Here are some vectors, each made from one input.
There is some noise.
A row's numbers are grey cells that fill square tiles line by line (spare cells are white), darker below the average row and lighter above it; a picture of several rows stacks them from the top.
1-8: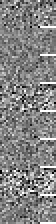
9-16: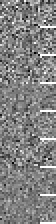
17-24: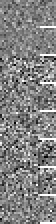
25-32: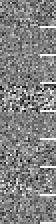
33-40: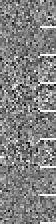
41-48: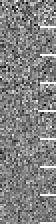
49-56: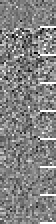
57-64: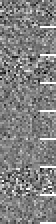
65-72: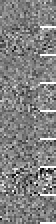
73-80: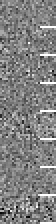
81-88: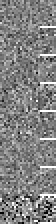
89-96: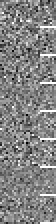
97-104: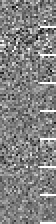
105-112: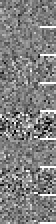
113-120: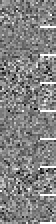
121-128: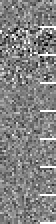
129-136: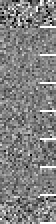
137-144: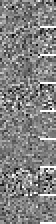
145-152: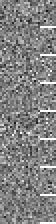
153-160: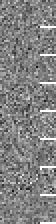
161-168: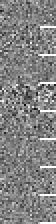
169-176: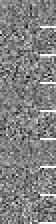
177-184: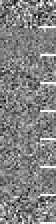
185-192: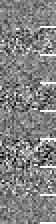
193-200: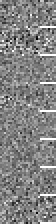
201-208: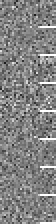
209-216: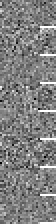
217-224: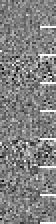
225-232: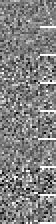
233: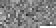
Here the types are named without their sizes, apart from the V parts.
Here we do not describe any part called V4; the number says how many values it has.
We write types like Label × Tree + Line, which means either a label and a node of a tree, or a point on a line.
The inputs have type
List(Bool × V4).
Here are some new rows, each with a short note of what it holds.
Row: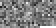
a list of one item
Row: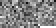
a list of two items
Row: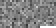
a list of two items
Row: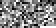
the empty list
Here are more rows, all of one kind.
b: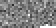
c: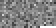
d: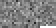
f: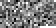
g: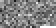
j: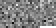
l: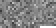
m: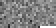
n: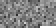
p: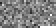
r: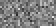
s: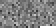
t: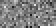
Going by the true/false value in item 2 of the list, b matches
g and r.
